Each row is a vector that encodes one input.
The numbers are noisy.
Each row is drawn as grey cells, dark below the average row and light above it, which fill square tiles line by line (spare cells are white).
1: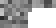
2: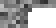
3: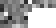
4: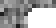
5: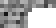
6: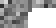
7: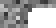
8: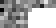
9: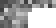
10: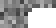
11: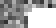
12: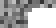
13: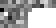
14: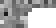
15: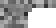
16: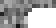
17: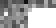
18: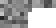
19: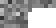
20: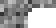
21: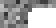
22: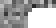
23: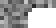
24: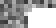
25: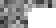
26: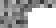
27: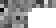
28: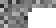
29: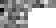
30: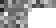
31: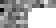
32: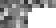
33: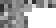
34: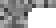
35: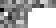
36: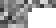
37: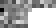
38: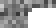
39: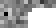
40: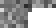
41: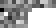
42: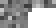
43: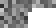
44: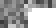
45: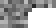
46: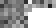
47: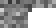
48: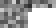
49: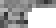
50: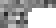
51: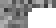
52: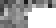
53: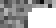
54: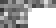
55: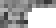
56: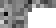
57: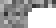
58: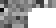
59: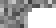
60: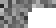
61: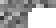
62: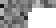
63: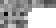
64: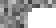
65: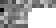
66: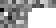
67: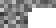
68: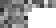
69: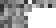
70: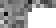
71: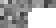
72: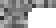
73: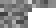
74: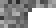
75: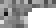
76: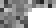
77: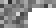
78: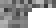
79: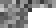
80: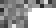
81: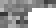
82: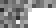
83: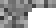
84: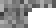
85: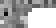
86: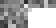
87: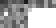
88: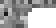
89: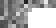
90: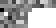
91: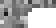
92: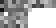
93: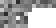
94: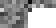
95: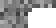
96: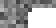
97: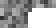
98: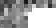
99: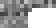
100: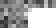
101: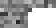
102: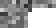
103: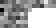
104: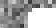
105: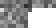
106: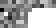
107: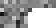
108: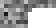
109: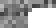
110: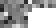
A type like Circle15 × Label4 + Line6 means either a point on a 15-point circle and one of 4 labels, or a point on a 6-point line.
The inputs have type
(Circle9 + Unit) × (Label6 + Tree10).
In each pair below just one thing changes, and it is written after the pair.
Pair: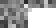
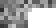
the label
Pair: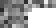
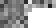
the label
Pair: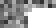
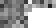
the place on the 9-point circle
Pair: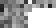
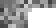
the place on the 9-point circle
